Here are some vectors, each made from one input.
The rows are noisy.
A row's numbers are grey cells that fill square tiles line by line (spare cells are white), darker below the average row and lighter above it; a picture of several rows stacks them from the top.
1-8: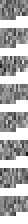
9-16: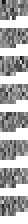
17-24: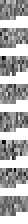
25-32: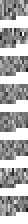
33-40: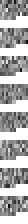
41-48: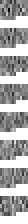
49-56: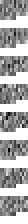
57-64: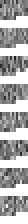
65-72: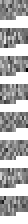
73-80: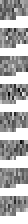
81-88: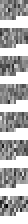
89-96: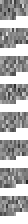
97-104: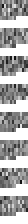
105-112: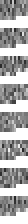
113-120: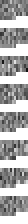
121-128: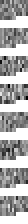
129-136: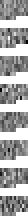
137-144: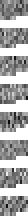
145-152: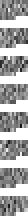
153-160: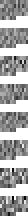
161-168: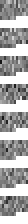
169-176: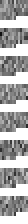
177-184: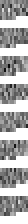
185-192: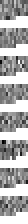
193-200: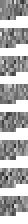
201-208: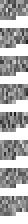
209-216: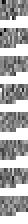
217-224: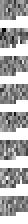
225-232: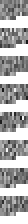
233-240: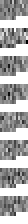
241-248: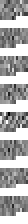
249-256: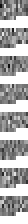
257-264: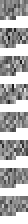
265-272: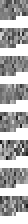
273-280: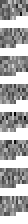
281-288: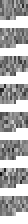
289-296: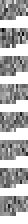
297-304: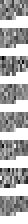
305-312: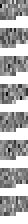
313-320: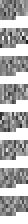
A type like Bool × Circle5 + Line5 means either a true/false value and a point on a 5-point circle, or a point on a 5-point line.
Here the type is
Bool × Bool × Bool × Bool + List2(Line19).
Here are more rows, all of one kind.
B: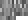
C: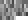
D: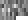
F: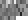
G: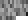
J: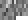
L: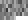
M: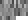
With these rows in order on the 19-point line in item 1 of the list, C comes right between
G and L.
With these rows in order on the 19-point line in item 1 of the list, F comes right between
B and M.
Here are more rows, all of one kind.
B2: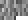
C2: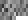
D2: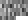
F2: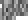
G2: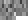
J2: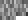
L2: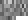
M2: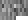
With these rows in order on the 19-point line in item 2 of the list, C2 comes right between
F2 and L2.
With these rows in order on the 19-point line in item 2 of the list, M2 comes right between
D2 and L2.
